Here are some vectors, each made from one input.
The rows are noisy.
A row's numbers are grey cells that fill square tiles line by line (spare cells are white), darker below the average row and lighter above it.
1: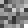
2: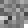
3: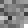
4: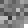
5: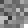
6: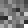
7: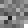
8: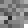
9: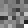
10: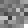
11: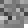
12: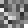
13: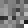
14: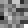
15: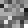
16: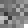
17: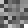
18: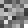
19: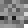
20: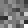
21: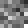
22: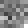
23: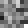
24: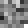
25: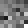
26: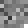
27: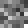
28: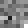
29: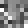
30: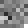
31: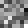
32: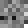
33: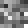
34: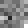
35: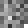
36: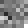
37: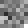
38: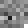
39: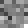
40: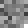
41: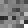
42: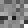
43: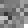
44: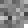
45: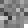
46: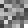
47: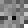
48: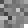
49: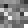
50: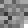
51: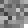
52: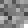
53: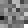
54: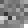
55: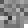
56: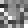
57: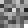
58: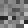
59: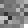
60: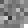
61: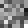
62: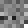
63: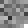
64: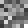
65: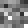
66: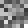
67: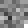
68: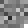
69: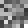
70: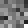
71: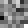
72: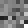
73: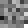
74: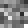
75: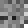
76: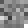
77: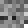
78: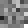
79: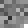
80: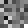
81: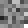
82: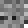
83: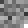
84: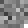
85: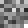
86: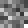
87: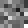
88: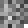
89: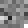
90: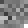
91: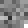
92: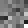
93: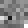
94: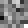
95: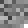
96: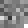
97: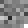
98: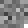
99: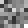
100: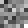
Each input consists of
either a node of an 8-node tree, or a node of a 10-node tree and a true/false value.
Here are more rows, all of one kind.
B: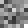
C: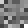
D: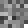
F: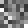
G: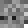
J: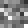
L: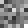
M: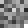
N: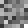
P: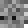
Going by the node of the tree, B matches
G, L and P.
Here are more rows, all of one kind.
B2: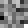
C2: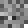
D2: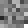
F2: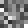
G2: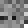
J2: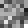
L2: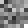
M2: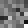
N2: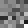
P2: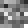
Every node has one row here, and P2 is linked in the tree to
F2.
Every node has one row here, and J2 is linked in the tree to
C2.
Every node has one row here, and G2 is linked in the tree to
C2, L2 and N2.
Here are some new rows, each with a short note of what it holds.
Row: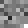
a node of an 8-node tree
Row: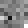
a node of an 8-node tree
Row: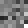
a node of a 10-node tree and a true/false value
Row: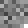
a node of an 8-node tree
